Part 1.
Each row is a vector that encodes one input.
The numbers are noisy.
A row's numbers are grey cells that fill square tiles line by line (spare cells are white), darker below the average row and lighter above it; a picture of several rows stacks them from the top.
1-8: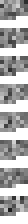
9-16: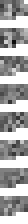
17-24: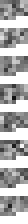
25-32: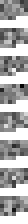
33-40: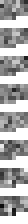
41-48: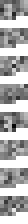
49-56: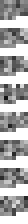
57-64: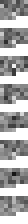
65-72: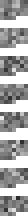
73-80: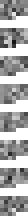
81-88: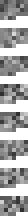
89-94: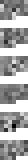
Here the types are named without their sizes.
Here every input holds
either a point on a line, or four true/false values.
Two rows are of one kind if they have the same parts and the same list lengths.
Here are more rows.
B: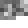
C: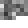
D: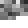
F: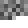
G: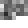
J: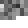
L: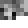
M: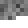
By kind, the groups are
B, L
C, D, F, G, J, M

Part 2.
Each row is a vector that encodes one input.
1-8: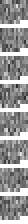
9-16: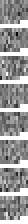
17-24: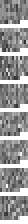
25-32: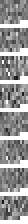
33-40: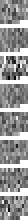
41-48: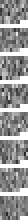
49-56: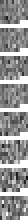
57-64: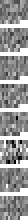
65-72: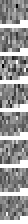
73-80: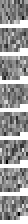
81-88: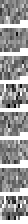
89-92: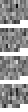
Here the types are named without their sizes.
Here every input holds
either a point on a circle and a true/false value, or a fixed value.
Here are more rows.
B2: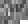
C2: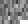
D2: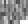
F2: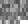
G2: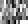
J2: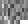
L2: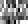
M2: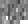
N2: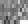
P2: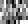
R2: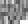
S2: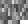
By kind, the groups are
B2, C2, D2, F2, J2, M2, N2, R2, S2
G2, L2, P2

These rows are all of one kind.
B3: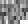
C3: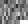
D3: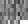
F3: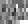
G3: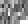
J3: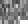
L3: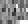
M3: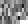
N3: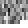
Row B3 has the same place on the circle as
G3, M3 and N3.
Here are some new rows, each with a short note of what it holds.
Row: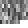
a point on a circle and a true/false value
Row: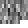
a point on a circle and a true/false value
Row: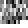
a fixed value
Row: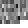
a point on a circle and a true/false value
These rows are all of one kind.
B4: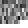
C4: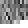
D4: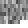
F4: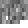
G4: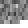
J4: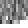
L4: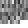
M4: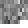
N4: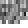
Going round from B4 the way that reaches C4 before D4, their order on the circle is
B4, F4, C4, L4, J4, D4, N4, M4, G4.
